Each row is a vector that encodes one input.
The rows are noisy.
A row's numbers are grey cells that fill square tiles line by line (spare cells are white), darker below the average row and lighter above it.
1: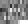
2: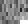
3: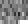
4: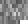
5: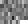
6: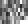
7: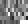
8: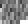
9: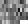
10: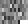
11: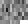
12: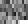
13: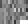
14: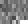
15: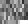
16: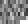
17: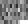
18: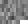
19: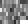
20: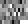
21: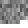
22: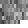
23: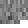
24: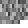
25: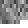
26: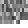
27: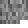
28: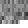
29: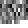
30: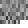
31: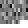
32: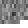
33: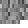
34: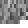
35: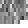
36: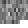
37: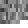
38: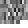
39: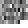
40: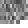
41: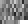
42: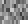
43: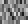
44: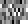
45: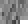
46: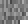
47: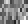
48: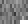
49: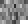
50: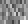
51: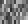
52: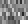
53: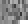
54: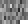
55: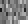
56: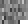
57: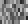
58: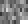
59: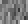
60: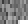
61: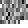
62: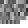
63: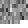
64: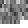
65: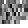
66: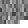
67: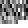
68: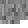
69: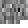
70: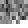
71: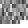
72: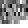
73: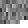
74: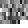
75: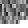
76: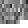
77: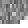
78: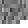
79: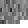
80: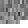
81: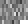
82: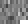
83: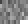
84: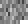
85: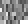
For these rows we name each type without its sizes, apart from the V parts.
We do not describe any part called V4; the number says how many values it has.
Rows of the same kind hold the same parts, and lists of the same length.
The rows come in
2 kinds.
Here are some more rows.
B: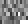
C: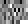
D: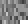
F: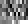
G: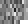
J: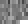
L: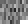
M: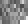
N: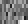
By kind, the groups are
B, D, G, M
C, F, J, L, N

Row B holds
a true/false value and a value of V4.
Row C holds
a point on a line and a true/false value.
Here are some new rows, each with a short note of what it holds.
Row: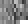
a point on a line and a true/false value
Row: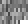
a true/false value and a value of V4
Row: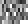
a true/false value and a value of V4
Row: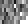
a point on a line and a true/false value
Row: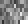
a true/false value and a value of V4
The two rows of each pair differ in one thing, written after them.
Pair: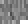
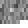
the true/false value
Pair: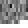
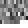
the value of V4
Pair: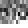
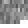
the value of V4
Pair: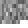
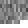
the true/false value
